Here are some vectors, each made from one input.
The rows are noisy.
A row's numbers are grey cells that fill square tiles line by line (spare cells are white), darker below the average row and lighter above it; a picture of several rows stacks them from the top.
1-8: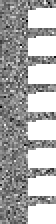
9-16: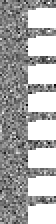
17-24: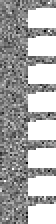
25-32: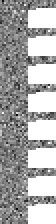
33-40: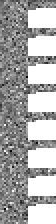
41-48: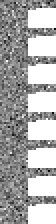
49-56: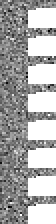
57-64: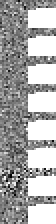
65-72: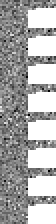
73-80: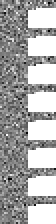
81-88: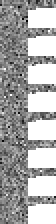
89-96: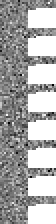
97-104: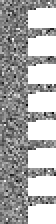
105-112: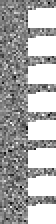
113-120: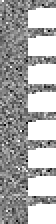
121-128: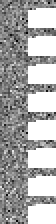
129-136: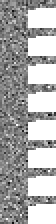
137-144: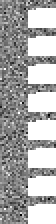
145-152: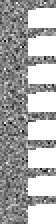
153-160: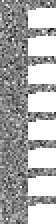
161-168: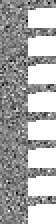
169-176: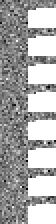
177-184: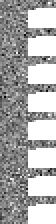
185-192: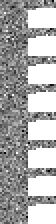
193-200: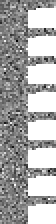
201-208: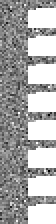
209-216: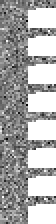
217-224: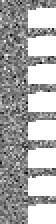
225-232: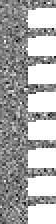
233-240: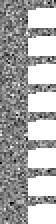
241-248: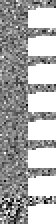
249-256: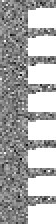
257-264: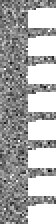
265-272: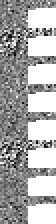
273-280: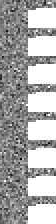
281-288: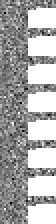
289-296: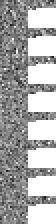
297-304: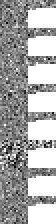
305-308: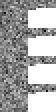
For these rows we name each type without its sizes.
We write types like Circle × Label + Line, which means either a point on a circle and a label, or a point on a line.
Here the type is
Bool × Circle × (Tree + Unit) + Unit.
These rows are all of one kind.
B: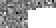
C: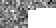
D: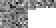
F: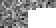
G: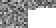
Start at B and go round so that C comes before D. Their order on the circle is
B, F, G, C, D.
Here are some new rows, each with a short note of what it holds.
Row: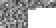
a point on a circle, a node of a tree and a true/false value
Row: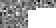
a point on a circle, a node of a tree and a true/false value
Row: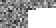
a point on a circle, a node of a tree and a true/false value
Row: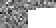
a point on a circle, a node of a tree and a true/false value
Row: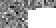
a point on a circle and a true/false value
